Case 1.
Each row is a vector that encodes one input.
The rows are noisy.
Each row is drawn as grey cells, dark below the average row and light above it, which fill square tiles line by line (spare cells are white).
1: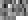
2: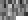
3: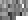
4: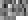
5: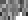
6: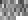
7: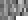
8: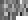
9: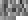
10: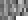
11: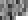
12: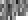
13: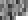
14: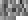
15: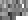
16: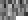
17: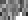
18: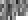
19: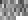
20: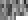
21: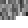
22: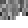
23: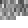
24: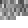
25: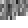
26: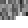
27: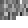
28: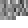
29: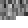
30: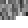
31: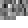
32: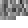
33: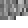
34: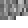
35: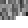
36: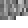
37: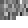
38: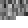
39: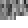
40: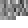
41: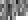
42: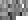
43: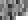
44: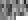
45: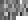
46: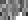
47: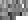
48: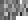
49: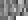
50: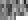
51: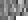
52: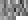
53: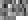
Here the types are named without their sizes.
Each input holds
either a point on a circle, or a point on a line.
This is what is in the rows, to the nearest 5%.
About 50% of them hold a point on a circle. The rest hold a point on a line.
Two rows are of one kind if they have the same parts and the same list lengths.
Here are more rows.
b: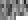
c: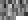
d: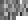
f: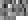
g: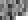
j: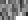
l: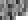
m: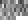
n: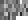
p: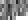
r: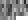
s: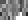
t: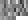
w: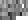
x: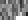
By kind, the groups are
b, d, g, l, n, p, r, w
c, f, j, m, s, t, x

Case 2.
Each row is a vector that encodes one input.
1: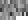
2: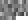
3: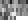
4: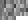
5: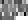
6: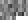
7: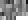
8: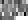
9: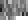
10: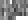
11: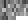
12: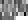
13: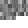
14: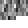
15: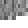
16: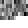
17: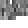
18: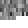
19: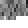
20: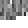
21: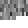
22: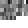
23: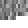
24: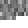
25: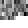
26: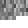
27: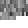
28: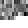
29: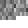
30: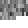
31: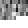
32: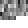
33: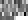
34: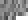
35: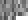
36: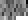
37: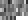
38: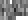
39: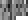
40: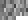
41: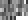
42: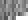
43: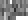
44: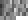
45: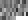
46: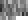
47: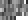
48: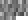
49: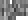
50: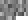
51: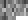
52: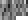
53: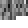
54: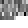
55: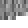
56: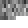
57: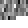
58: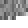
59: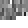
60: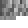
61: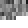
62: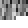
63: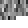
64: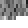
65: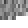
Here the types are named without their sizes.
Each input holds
a true/false value, together with either a point on a circle, or a fixed value.
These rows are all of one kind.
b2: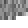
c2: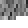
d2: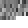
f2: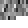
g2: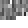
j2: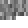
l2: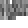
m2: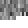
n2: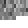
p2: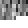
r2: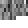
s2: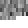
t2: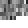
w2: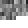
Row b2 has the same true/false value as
g2, n2, t2 and w2.
